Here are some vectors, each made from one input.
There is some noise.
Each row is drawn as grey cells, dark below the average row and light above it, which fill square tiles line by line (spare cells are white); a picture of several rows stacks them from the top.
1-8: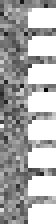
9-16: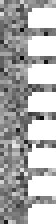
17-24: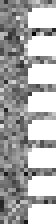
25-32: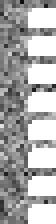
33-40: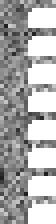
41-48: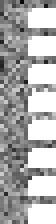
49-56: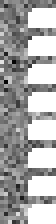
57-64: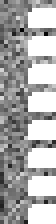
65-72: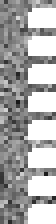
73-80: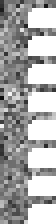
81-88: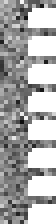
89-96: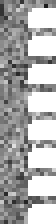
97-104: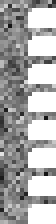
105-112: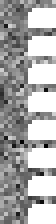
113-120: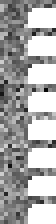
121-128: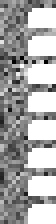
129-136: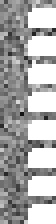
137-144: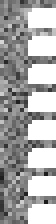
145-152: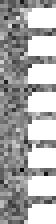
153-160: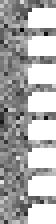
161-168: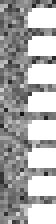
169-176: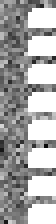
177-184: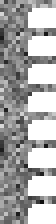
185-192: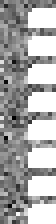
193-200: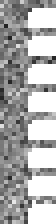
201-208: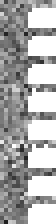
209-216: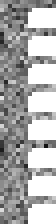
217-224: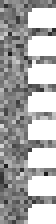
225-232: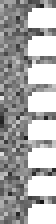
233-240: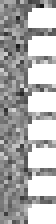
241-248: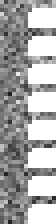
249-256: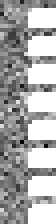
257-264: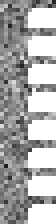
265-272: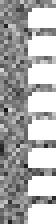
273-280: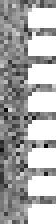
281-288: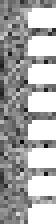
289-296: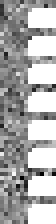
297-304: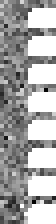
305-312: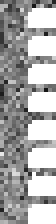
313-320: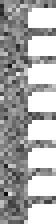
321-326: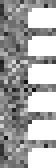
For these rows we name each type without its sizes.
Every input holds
a point on a line.
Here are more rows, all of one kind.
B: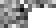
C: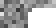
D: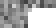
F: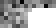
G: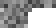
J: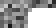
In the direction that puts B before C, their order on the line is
J, G, B, C, D, F.
